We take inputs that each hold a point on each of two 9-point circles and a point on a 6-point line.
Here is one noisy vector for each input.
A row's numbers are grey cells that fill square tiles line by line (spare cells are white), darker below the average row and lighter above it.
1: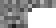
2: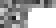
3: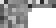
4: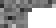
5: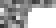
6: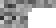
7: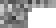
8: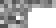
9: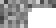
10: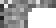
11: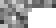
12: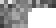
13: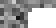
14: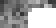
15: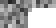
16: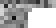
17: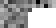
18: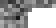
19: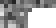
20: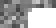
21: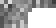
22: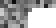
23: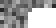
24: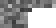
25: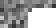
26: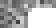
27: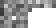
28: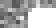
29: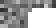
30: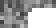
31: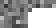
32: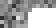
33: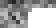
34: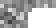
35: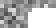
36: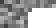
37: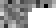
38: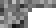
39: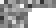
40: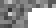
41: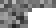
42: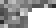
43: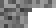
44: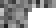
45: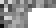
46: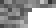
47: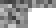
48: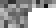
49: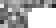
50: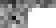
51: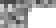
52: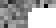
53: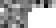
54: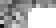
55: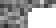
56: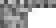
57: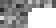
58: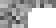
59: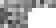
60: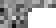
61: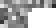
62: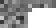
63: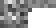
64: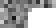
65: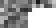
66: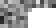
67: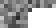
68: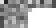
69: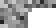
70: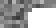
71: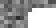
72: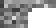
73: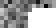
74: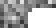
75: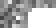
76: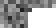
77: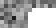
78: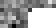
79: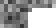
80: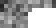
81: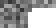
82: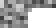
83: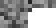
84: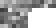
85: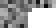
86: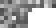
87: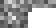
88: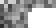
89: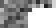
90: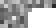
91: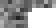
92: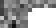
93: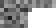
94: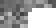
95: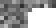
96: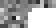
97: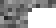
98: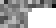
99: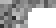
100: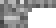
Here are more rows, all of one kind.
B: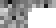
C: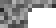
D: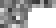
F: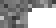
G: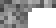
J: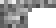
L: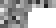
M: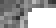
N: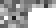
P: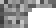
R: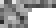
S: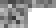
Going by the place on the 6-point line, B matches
J and R.
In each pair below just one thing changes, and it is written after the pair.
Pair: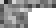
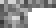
the place on one of the two 9-point circles
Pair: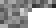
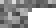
the place on the 6-point line
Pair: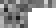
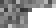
the place on one of the two 9-point circles
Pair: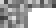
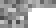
the place on one of the two 9-point circles
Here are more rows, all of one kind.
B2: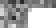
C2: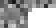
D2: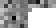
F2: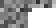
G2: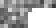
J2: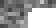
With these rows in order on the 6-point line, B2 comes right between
C2 and J2.
